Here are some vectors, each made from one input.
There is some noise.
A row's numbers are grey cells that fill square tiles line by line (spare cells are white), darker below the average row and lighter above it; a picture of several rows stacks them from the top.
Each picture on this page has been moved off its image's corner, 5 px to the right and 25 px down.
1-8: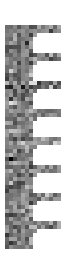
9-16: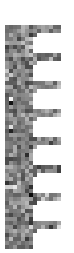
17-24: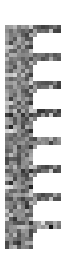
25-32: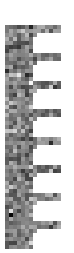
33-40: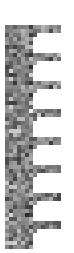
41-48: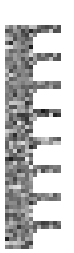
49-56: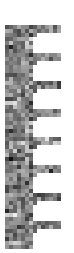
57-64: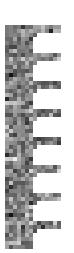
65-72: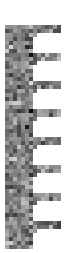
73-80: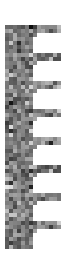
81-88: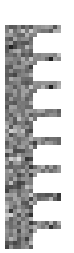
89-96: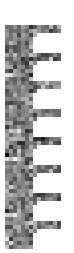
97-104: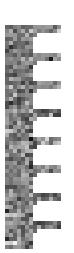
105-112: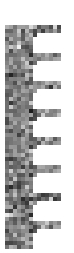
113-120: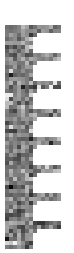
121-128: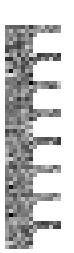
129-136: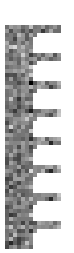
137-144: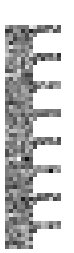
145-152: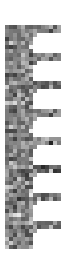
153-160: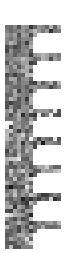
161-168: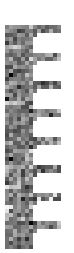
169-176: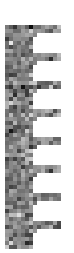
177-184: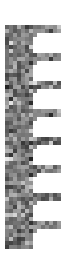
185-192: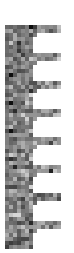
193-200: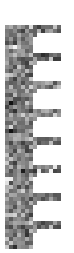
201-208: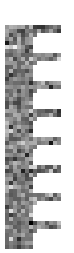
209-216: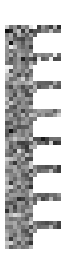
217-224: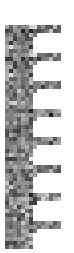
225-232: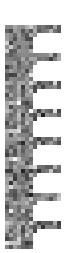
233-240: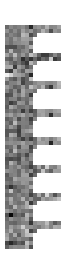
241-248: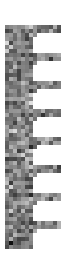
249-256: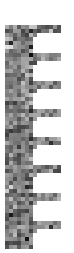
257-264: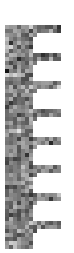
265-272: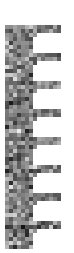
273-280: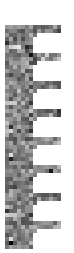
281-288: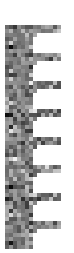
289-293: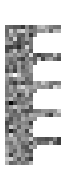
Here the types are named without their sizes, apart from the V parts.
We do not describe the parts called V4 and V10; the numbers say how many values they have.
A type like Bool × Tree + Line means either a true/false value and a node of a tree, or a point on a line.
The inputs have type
(Bool × Bool × Bool + V10) × V4 + List(Line).
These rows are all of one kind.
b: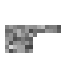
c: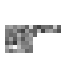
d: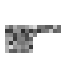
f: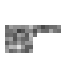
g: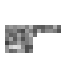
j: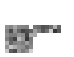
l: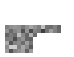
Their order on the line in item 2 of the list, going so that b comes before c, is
b, g, f, d, l, c, j.
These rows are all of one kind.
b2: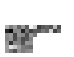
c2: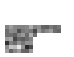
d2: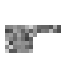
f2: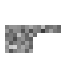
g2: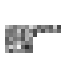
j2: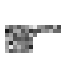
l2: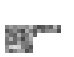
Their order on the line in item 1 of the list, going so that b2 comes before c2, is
b2, j2, d2, f2, c2, l2, g2.
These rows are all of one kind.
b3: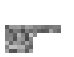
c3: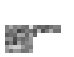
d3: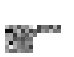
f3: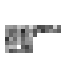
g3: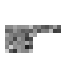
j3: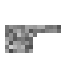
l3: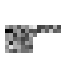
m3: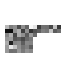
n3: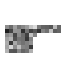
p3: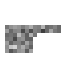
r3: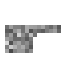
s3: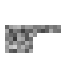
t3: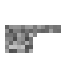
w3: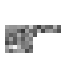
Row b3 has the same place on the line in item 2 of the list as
f3, l3, n3 and r3.
